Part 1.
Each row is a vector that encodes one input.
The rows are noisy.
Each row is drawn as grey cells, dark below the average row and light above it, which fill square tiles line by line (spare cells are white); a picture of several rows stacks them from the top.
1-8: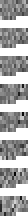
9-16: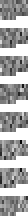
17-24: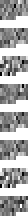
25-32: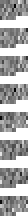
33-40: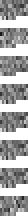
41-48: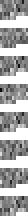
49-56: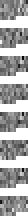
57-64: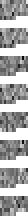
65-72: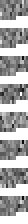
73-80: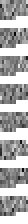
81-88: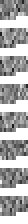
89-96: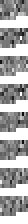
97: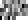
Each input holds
either a fixed value, or a node of an 11-node tree.
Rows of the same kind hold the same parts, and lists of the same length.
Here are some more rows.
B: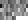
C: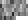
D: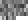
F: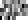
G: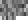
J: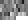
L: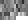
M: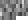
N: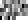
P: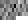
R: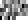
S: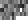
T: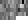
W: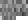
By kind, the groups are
B, C, D, G, J, L, M, P, S, T, W
F, N, R

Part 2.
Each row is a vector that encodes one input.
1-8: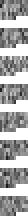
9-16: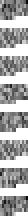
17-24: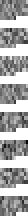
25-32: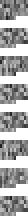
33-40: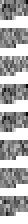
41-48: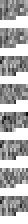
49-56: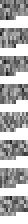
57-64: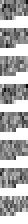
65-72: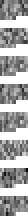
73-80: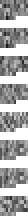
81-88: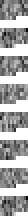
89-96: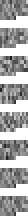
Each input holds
a node of an 8-node tree.
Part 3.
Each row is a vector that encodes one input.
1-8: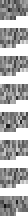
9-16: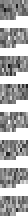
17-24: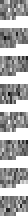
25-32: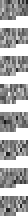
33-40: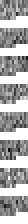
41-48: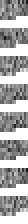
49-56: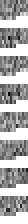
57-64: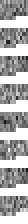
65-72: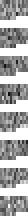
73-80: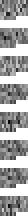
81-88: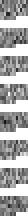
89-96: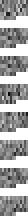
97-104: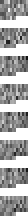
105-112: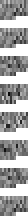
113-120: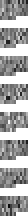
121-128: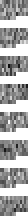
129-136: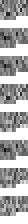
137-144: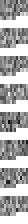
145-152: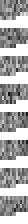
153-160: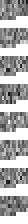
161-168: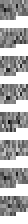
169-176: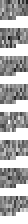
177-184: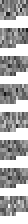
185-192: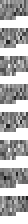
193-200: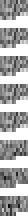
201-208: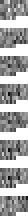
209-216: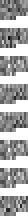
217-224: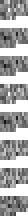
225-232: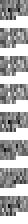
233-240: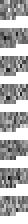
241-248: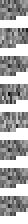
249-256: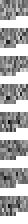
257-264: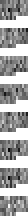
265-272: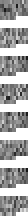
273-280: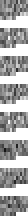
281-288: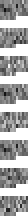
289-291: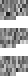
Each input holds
a point on a 9-point circle.
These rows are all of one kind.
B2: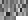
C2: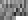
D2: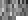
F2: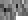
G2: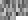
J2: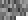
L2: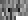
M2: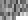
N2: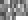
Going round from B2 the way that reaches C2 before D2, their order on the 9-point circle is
B2, M2, N2, C2, F2, L2, J2, D2, G2.
